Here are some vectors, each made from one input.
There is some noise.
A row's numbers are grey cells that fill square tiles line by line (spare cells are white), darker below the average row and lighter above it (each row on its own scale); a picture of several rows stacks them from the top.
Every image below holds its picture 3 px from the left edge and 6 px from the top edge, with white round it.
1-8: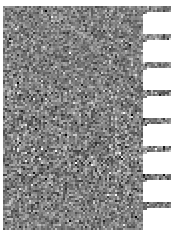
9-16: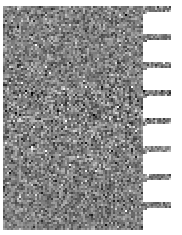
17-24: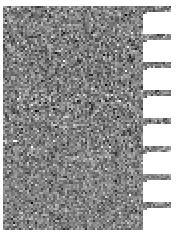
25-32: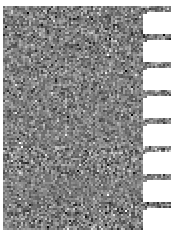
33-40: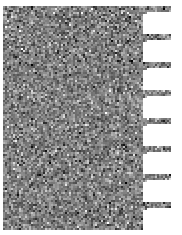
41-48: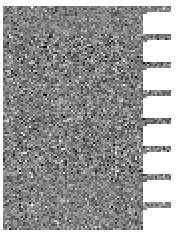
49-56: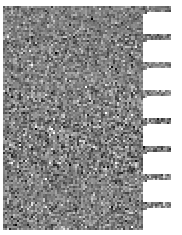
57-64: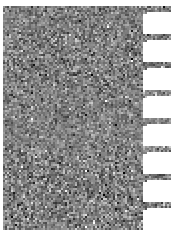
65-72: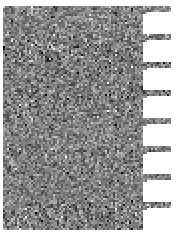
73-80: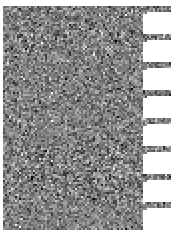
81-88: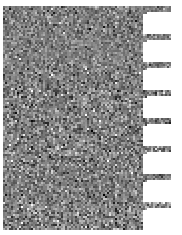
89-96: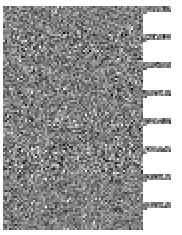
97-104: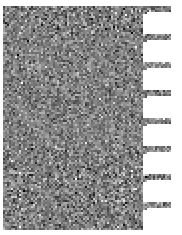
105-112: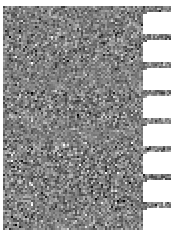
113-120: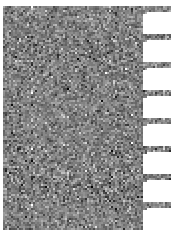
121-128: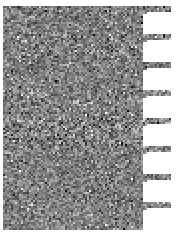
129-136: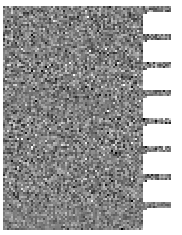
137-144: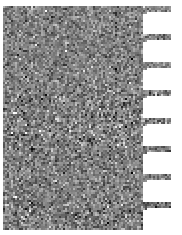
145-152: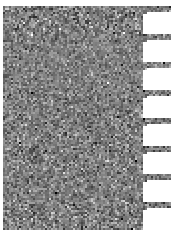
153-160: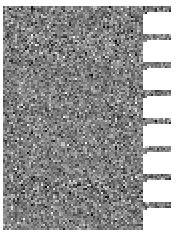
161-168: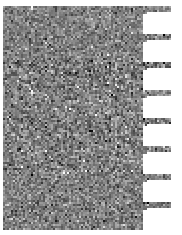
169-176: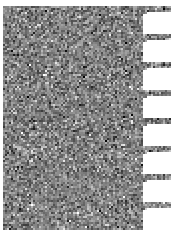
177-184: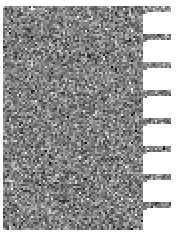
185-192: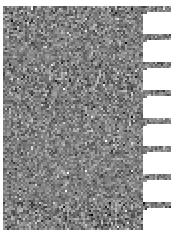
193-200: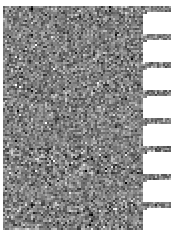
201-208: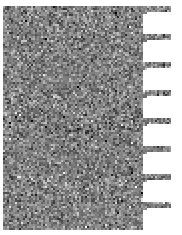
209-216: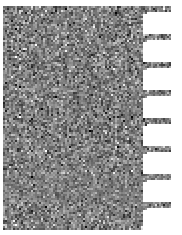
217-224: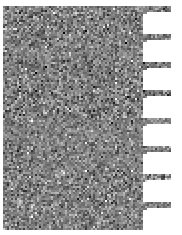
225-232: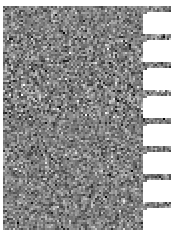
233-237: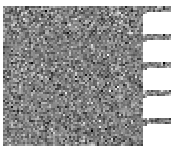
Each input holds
three true/false values, together with either a point on a 19-point circle, or a point on a 6-point line.
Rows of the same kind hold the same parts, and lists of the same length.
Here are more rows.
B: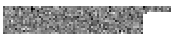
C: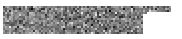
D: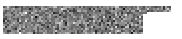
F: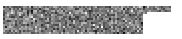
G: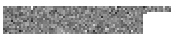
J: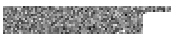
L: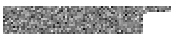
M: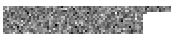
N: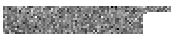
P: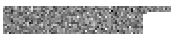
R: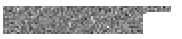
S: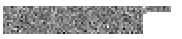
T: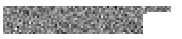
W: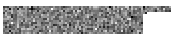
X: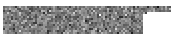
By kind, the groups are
B, C, D, F, J, L, M, N, R, S, T, W, X
G, P

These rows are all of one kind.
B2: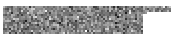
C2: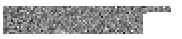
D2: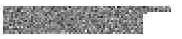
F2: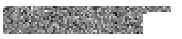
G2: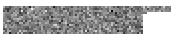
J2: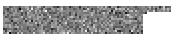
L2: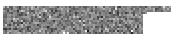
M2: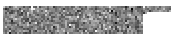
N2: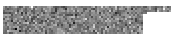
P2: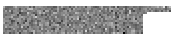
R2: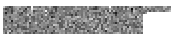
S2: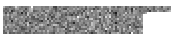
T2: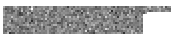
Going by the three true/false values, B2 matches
F2 and G2.
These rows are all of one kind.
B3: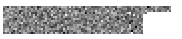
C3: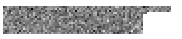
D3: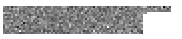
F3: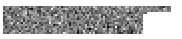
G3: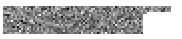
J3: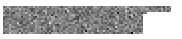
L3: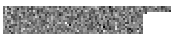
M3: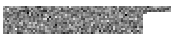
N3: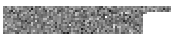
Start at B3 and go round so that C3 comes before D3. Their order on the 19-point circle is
B3, M3, F3, L3, G3, C3, N3, J3, D3.
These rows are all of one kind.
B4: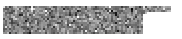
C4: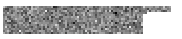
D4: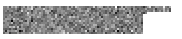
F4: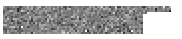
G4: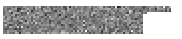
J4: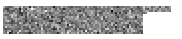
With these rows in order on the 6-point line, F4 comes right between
D4 and G4.
